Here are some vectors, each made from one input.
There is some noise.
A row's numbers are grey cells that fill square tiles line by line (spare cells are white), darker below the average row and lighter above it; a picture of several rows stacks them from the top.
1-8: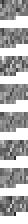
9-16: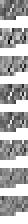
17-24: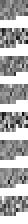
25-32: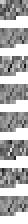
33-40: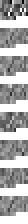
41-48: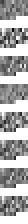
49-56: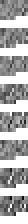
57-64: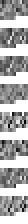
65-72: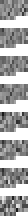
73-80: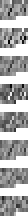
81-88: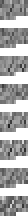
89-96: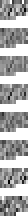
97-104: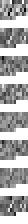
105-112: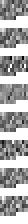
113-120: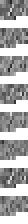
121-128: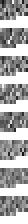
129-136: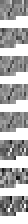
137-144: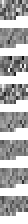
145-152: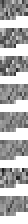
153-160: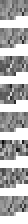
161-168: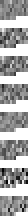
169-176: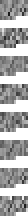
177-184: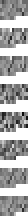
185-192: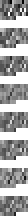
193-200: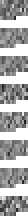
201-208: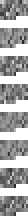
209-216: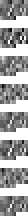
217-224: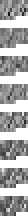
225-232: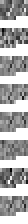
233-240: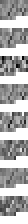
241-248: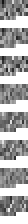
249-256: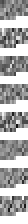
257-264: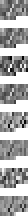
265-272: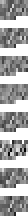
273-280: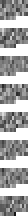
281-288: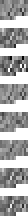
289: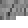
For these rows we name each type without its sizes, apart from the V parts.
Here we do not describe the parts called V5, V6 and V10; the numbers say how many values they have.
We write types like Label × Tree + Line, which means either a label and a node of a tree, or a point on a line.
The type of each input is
Circle × Line × V5 + Tree × (Unit + V6 × V10).
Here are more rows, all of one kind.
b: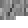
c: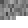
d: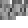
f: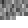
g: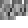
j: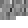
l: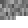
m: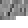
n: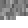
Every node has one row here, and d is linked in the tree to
g and n.
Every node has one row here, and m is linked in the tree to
f.
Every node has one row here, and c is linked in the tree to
j and l.
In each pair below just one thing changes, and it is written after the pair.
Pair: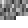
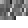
the value of V5
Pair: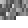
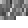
the place on the line
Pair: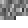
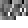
the place on the line
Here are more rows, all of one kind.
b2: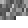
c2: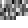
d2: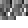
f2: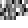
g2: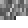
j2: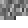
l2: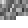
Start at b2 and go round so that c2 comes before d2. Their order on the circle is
b2, c2, g2, d2, f2, l2, j2.
